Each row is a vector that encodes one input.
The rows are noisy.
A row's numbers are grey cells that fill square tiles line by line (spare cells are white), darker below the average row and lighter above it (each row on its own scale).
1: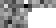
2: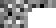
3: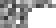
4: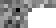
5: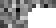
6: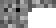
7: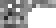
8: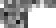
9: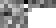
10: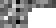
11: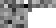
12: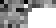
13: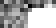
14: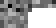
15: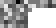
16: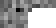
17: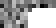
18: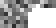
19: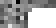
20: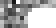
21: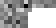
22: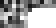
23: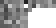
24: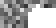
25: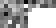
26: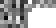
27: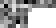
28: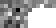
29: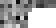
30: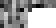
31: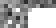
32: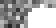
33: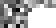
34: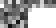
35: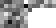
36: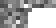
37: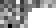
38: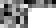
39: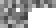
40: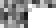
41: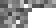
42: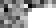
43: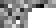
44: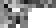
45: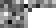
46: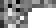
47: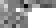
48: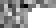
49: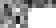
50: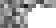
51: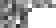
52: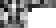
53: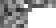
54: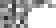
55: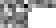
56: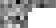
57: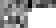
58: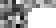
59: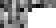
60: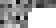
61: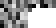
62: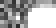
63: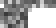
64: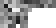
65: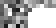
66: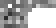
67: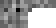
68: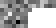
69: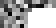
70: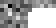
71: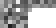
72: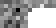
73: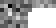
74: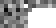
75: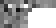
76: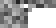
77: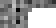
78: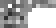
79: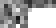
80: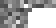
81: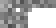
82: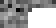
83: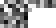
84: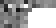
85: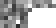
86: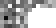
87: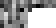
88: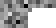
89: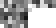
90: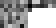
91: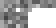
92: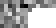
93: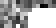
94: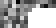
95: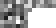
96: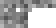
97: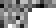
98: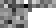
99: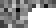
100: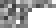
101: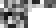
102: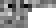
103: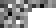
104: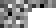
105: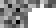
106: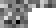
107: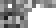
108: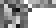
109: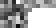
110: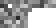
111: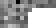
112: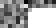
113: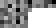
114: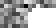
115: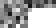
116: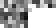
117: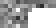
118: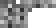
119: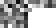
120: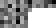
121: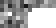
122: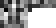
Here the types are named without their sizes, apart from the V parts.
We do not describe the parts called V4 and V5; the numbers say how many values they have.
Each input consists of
three true/false values and a value of V4, together with either a point on a line, or a value of V5.
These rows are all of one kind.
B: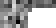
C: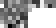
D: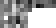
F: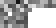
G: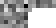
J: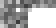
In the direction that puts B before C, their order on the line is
D, F, B, J, C, G.
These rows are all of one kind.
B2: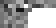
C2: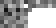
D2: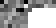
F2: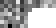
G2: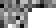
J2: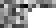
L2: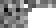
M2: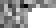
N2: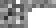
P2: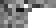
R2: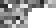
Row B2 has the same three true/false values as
C2, D2, L2 and P2.
